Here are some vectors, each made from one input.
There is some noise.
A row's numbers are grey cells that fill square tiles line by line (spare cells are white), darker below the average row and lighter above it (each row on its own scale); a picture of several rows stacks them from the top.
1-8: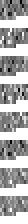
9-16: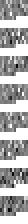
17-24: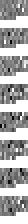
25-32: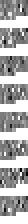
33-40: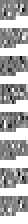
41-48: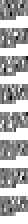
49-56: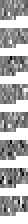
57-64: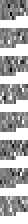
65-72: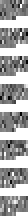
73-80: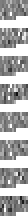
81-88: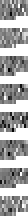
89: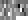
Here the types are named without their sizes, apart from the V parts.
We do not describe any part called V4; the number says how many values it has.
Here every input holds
a true/false value, together with either a point on a line, or a value of V4.
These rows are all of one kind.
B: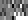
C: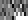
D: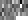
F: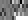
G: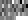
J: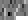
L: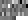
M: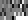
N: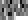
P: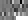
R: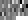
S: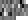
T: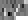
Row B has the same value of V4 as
C, J, M and T.
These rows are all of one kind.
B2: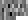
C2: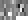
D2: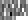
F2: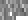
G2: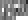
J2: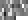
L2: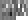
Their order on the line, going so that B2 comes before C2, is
F2, J2, L2, G2, D2, B2, C2.
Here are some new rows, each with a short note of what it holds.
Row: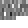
a point on a line and a true/false value
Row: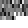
a true/false value and a value of V4
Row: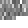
a point on a line and a true/false value
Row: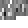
a point on a line and a true/false value
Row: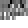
a point on a line and a true/false value
